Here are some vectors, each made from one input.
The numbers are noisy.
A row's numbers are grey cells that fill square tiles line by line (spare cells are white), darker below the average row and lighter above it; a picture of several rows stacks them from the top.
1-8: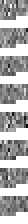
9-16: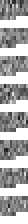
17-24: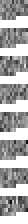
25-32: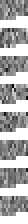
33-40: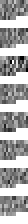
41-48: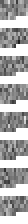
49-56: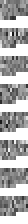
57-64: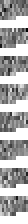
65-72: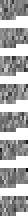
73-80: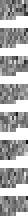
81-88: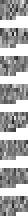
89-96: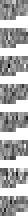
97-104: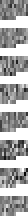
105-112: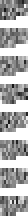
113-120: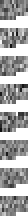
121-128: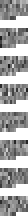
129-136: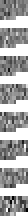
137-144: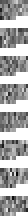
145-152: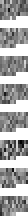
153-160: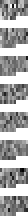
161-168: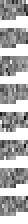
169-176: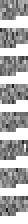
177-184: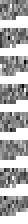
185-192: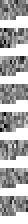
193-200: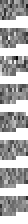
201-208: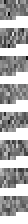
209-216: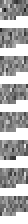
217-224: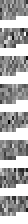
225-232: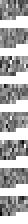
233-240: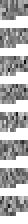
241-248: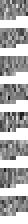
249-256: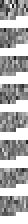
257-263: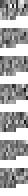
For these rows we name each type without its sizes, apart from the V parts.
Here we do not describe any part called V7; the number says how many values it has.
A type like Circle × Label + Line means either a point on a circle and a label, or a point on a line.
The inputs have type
Bool × (Line + V7) + List(Circle).
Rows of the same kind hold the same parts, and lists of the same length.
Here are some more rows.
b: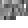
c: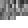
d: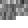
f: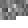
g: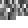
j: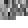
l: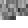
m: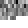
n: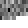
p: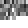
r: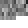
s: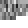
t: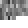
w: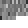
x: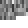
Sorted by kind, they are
b, l
c, r
d, m, s, x
f
g, j, t, w
n, p

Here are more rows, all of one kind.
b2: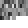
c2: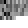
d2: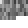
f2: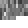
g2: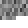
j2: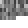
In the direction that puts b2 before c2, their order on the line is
b2, f2, g2, d2, j2, c2.
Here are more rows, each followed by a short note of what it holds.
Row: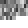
a true/false value and a value of V7
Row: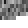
the empty list
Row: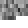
a list of one item
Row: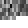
the empty list
